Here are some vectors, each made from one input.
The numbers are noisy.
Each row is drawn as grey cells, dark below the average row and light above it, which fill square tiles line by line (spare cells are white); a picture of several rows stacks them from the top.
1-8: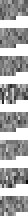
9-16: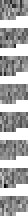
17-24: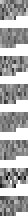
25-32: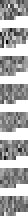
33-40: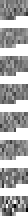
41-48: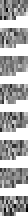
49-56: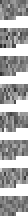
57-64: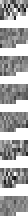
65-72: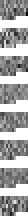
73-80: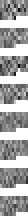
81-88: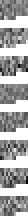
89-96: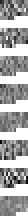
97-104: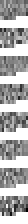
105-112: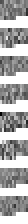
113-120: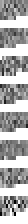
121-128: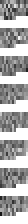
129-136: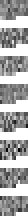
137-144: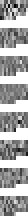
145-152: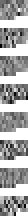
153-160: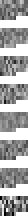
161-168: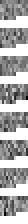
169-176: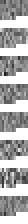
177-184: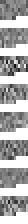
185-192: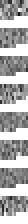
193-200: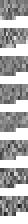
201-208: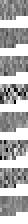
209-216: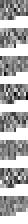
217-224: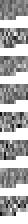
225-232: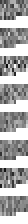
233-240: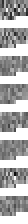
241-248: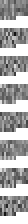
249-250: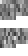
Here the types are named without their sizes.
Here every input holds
either a fixed value, or three true/false values.
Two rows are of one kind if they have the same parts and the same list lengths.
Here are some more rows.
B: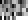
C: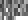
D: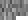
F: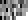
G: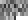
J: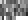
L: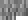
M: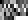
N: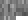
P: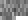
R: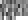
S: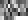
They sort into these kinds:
B, G
C, D, F, J, L, M, N, P, R, S

